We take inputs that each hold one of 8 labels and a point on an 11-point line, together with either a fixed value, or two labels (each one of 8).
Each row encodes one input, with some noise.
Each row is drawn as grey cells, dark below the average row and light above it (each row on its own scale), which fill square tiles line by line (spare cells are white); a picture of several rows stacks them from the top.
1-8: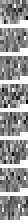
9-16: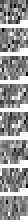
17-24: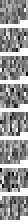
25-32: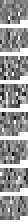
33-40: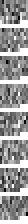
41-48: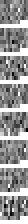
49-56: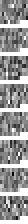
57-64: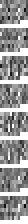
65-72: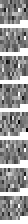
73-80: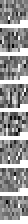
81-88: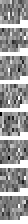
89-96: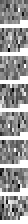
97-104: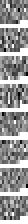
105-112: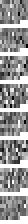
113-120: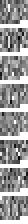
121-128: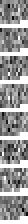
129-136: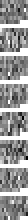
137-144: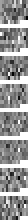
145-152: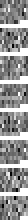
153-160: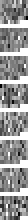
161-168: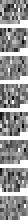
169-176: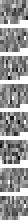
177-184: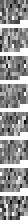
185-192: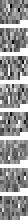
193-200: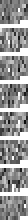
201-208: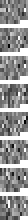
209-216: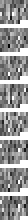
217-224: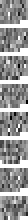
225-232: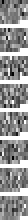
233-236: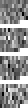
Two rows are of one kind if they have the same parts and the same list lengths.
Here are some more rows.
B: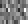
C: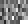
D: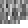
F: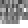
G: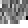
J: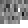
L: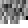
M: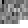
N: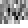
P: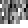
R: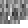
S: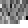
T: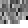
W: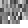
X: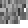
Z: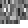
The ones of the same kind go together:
B, F, G, J, L, M, P, S, T, Z
C, D, N, R, W, X

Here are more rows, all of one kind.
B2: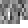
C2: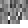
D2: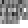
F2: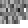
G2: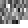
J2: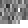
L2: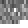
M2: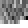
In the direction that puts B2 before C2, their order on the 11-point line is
M2, F2, D2, B2, J2, L2, G2, C2.
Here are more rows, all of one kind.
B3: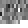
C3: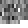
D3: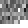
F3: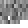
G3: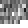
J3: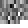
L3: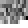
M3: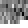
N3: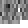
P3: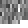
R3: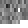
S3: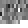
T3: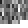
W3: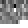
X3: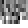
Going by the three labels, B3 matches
C3, D3, R3 and S3.
